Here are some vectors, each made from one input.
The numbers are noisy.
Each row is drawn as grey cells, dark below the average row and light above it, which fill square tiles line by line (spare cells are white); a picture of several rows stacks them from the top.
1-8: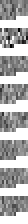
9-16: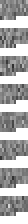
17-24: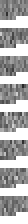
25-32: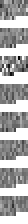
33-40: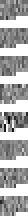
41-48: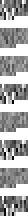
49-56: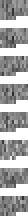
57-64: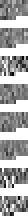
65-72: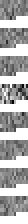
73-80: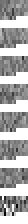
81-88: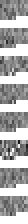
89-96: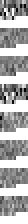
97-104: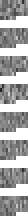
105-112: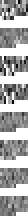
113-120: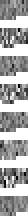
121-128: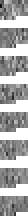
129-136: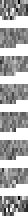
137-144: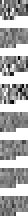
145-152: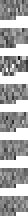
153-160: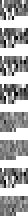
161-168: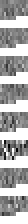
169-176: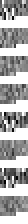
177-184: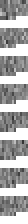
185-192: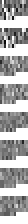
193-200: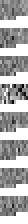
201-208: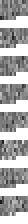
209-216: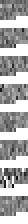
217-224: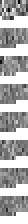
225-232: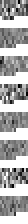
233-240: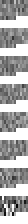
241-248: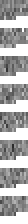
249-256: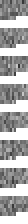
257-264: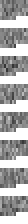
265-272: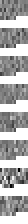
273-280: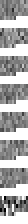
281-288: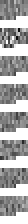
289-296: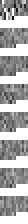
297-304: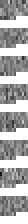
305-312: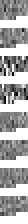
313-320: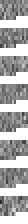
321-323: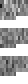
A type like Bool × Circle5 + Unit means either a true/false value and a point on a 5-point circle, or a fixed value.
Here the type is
Bool × Bool × Bool × Bool × Bool × Circle8 + List2(Line5).
